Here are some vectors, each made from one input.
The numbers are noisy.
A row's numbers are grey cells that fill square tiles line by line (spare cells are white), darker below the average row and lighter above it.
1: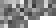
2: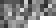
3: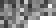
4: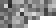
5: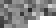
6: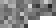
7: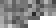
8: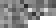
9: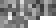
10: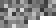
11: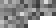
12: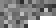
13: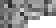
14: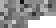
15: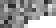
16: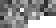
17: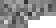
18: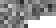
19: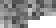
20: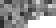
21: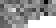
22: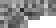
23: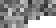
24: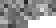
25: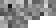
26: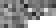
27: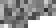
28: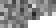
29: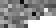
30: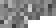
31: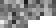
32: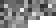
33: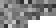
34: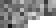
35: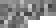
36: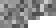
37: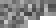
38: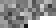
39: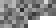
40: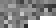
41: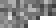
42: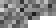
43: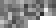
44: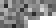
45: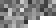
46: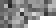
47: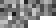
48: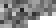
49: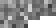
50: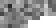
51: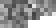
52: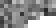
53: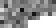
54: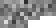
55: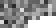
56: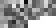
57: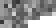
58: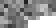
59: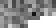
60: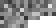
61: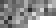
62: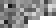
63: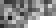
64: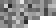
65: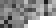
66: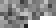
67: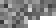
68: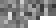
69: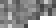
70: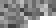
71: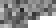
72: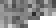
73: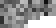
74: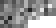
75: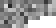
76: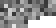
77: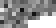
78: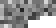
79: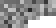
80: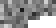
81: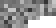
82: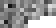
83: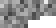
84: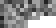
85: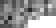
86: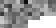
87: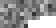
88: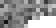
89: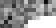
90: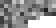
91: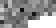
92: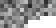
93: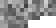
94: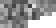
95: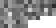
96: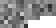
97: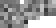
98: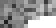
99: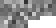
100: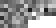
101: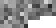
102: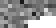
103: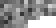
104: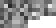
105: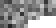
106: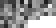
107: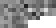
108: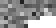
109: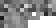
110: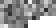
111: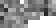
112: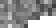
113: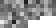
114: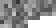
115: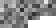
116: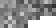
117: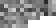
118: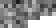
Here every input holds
a point on a 6-point circle, together with either a point on a 6-point circle, or a node of a 7-node tree.
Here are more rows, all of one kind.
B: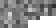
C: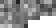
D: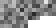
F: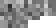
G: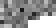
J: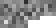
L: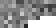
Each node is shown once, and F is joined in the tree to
B and J.
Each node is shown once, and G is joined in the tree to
B and C.
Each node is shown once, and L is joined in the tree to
D.
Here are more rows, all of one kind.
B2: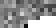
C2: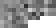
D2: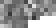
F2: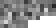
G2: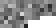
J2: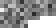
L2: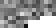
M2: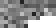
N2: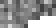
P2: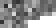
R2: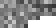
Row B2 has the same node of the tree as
G2, J2, L2 and M2.
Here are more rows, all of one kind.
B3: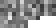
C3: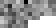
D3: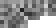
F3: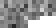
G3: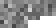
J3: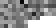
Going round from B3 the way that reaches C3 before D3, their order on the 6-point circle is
B3, J3, C3, F3, D3, G3.
